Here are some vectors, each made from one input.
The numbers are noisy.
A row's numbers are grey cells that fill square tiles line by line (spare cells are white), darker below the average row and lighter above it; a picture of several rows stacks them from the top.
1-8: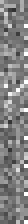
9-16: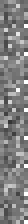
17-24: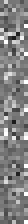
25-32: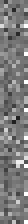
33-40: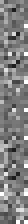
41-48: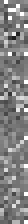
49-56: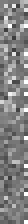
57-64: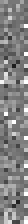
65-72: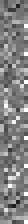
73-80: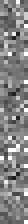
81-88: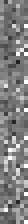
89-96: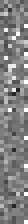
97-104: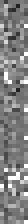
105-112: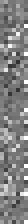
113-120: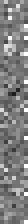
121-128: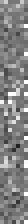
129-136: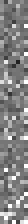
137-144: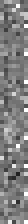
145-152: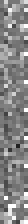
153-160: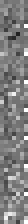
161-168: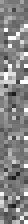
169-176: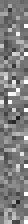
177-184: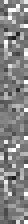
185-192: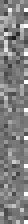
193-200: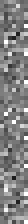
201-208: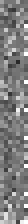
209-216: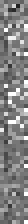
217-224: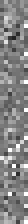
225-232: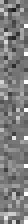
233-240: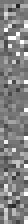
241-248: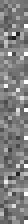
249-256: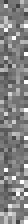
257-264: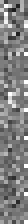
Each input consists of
four true/false values.
